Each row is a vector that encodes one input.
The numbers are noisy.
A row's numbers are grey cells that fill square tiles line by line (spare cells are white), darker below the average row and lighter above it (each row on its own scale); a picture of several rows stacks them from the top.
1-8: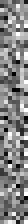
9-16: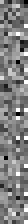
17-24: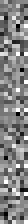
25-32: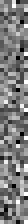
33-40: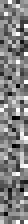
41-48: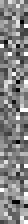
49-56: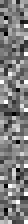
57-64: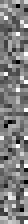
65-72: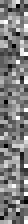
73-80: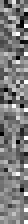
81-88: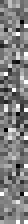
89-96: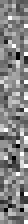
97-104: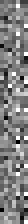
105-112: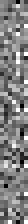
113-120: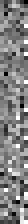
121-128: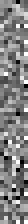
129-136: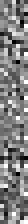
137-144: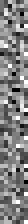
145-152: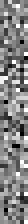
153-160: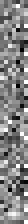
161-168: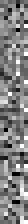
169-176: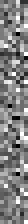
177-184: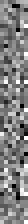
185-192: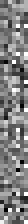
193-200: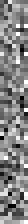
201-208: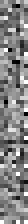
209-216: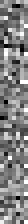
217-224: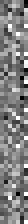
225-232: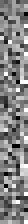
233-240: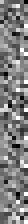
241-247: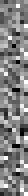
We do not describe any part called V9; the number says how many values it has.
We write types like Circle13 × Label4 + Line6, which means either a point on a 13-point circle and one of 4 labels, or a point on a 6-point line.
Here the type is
(Bool × Bool × Bool + Unit) × Tree12 + V9.
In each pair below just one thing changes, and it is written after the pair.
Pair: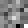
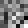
one of the three true/false values
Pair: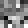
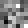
one of the three true/false values
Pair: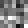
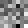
the node of the tree
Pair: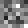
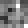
the node of the tree
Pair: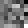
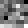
one of the three true/false values
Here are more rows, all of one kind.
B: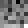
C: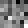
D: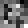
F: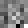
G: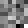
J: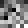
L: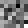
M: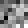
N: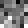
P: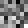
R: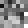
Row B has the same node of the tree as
C, G, N and P.
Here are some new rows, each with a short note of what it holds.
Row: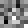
a node of a 12-node tree and three true/false values
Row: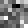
a value of V9
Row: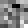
a value of V9
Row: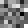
a node of a 12-node tree
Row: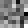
a node of a 12-node tree
